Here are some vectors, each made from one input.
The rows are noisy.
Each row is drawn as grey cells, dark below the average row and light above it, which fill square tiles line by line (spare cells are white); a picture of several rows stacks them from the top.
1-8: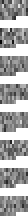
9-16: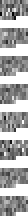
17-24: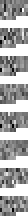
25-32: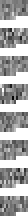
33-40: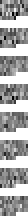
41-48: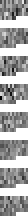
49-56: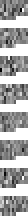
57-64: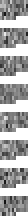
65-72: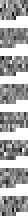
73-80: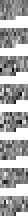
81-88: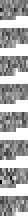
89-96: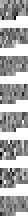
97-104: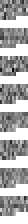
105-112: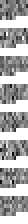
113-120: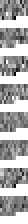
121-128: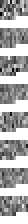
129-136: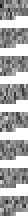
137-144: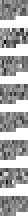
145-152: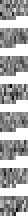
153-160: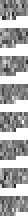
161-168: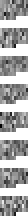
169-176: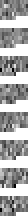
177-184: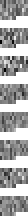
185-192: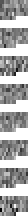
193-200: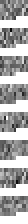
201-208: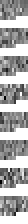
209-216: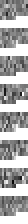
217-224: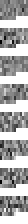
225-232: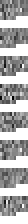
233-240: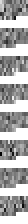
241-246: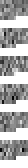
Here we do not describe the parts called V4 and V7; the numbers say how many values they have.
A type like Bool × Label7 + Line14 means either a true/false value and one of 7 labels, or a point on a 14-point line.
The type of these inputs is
(Bool × Bool × Bool × Bool + V7) × V4 + Line8.
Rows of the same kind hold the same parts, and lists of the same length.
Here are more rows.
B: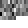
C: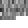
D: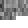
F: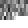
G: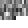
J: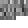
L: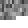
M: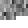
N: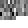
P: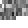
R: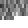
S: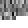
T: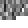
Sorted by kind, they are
B, N
C, D, F, J, L, M, R
G, P, S, T

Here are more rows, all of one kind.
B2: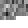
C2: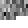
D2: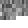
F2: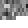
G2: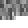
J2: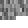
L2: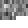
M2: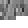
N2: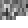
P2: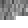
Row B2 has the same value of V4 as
C2, F2, L2 and N2.
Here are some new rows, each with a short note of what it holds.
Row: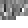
a value of V4 and a value of V7
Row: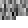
a value of V4 and a value of V7
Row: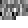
a point on an 8-point line
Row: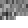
four true/false values and a value of V4
